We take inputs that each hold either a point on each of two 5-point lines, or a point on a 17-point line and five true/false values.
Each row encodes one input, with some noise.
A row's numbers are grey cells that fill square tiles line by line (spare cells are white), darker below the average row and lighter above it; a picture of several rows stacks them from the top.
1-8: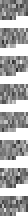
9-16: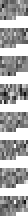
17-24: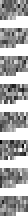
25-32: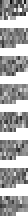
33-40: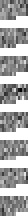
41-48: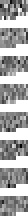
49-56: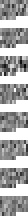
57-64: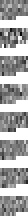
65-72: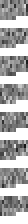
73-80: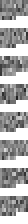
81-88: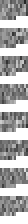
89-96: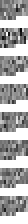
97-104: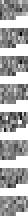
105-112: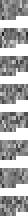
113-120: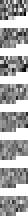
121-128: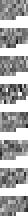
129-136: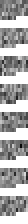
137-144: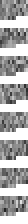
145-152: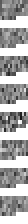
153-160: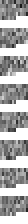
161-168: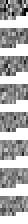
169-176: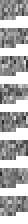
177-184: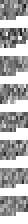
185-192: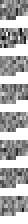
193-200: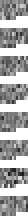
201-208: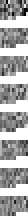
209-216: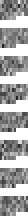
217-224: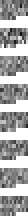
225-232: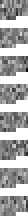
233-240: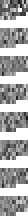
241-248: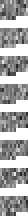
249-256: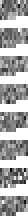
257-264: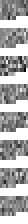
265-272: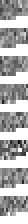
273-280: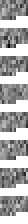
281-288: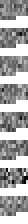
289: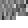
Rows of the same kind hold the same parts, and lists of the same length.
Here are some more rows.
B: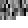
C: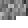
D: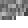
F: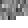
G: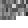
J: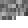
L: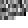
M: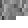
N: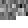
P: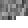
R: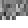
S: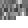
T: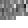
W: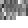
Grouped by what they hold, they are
B, L
C, D, F, G, J, M, N, P, R, S, T, W

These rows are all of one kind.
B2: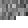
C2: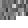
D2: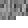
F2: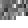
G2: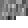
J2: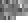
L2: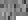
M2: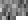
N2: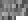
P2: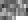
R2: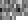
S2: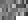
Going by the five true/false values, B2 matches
C2, F2, M2 and S2.
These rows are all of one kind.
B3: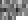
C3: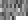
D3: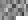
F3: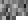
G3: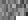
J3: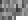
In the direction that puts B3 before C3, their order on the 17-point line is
B3, J3, G3, C3, D3, F3.
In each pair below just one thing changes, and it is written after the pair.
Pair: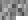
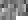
one of the five true/false values
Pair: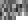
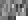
the place on the 17-point line
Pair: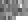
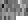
one of the five true/false values
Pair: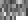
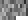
the place on the 17-point line
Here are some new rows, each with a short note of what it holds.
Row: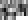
a point on each of two 5-point lines
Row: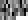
a point on each of two 5-point lines
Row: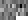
a point on a 17-point line and five true/false values
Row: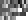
a point on each of two 5-point lines
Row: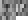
a point on a 17-point line and five true/false values
